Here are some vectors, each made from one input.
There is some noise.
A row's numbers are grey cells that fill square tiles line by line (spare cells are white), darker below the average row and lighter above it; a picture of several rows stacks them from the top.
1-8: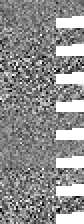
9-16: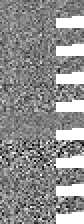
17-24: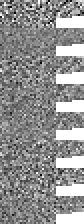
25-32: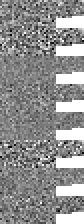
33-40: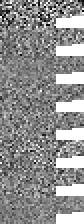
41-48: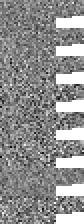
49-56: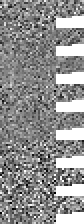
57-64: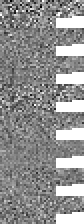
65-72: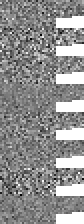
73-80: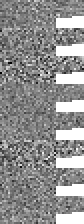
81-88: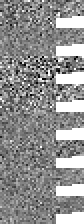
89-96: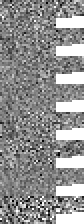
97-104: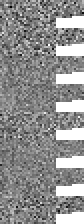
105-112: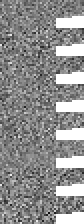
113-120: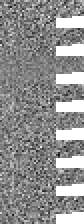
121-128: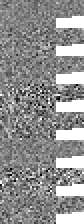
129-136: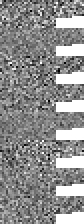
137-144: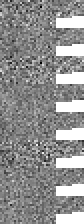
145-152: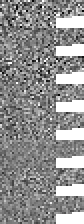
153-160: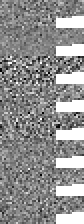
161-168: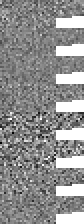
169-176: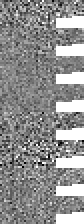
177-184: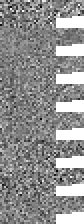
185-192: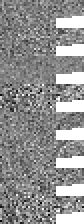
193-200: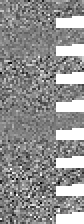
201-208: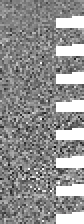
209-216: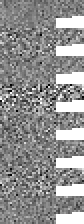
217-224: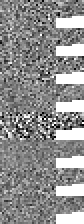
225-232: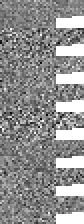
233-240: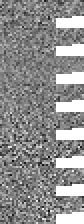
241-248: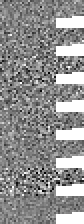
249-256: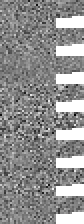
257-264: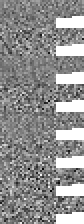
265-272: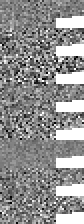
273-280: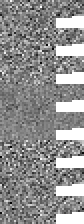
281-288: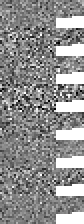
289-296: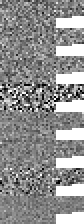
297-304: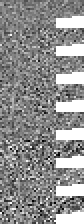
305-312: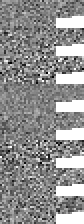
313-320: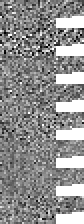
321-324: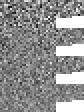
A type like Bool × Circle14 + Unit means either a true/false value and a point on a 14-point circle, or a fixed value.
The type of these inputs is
List2(Line9) + Tree16 × Tree16.
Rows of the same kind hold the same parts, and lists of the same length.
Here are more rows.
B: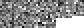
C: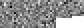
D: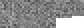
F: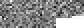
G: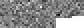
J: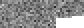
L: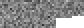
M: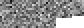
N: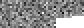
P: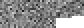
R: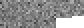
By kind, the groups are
B, R
C
D, J, L, M, N, P
F, G

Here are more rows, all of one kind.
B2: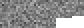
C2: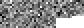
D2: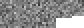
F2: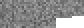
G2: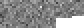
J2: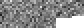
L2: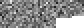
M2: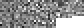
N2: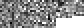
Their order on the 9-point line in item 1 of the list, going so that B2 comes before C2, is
M2, B2, D2, F2, L2, N2, J2, G2, C2.
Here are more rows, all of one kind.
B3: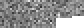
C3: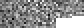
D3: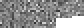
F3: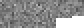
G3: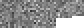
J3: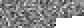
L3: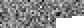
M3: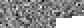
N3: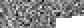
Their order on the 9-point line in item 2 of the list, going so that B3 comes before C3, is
G3, B3, F3, J3, D3, L3, C3, N3, M3.
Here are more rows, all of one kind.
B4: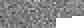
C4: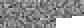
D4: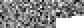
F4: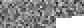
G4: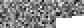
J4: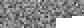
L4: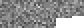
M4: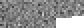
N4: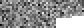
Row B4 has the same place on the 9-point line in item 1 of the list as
C4 and J4.
